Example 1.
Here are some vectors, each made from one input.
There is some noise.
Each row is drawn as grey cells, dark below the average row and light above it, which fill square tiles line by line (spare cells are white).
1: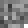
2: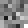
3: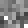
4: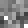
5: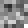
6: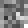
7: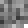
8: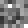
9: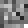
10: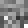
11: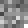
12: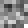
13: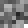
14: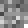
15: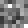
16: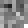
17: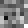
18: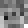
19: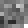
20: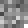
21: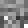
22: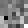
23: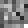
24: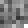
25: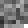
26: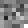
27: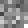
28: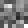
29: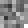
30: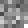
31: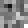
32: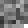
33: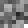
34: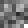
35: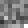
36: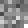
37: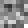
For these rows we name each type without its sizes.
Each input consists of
a true/false value, together with either a fixed value, or a point on each of two lines.
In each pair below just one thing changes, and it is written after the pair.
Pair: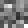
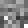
the place on one of the two lines
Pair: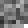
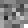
the true/false value
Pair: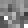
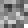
the true/false value
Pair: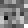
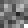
the true/false value
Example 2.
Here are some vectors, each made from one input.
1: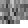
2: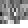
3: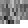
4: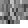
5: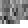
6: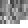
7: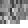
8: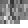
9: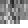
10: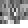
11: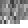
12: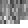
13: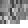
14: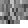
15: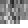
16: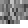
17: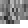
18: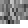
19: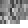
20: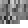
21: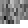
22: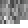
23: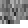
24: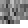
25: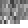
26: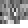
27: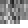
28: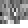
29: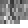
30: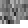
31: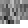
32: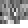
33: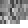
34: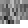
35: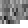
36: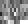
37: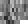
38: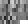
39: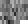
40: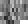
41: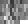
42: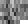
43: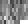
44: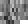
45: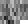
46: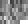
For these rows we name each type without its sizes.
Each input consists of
a true/false value, together with either a fixed value, or a node of a tree.
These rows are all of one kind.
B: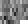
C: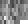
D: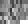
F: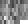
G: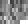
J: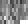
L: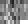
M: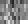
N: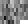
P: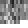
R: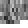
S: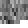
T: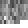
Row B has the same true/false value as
N, R and S.
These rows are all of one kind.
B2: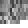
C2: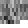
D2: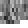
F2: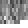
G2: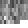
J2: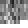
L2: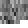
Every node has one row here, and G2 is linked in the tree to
D2 and F2.
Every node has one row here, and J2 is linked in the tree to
L2.
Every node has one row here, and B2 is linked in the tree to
C2.
